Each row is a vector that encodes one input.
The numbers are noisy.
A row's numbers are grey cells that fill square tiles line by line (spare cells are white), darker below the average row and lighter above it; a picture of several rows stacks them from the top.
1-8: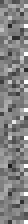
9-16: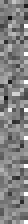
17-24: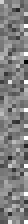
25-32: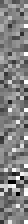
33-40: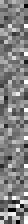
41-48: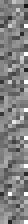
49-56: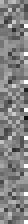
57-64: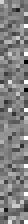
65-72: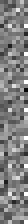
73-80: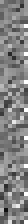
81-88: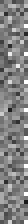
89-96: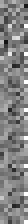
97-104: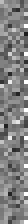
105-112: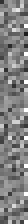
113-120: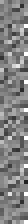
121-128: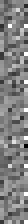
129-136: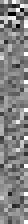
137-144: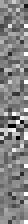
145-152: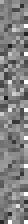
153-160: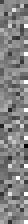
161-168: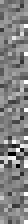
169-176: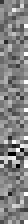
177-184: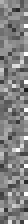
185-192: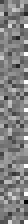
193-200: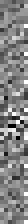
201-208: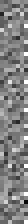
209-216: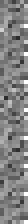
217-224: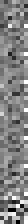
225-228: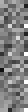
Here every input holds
a list of up to two points on a 12-point line.
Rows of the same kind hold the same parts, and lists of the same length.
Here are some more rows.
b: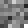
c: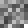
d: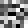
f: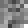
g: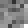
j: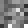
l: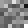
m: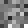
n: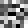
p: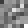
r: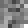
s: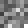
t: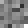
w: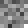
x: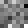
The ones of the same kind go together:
b, c, j, l, m, p, s, x
d, n
f, g, r, t, w

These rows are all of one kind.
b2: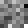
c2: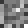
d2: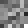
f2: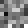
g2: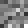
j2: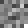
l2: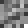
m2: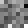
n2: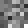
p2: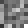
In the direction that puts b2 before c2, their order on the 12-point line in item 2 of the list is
j2, n2, l2, d2, g2, f2, b2, c2, p2, m2.
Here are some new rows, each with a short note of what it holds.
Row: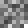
a list of two items
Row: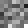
a list of two items
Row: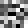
the empty list
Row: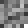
a list of two items
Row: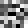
the empty list
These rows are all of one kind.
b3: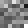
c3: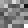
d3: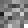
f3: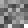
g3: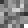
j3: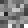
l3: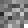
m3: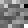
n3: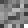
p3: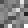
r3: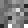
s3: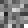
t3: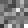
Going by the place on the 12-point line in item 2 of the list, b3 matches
d3 and l3.
